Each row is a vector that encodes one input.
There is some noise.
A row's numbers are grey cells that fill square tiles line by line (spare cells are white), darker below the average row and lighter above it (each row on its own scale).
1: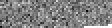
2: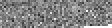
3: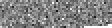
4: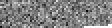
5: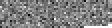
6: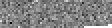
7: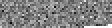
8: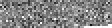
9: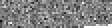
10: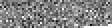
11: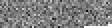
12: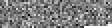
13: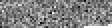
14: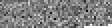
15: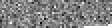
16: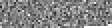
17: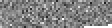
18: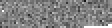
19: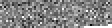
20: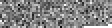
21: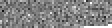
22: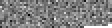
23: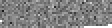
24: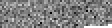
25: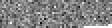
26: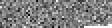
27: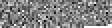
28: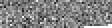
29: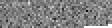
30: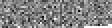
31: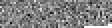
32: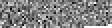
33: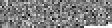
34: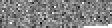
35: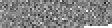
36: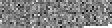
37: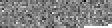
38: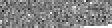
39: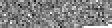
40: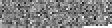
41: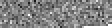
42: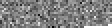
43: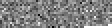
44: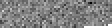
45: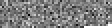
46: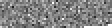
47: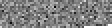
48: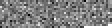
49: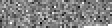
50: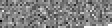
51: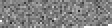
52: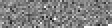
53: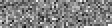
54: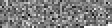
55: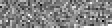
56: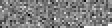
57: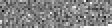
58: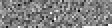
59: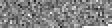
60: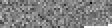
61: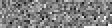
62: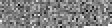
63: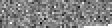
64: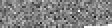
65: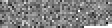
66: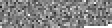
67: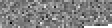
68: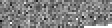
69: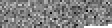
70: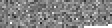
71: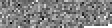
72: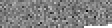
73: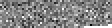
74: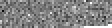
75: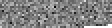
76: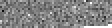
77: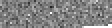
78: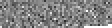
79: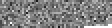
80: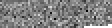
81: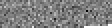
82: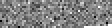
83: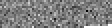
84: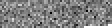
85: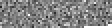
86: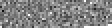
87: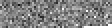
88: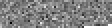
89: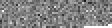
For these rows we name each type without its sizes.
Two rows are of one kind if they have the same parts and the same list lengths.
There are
2 kinds of row.
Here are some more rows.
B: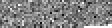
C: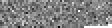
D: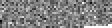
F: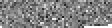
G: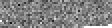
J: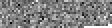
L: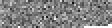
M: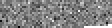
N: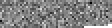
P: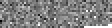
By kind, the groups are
B, C, D, M, N, P
F, G, J, L

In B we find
a node of a tree and three true/false values.
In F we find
a point on a line and three true/false values.
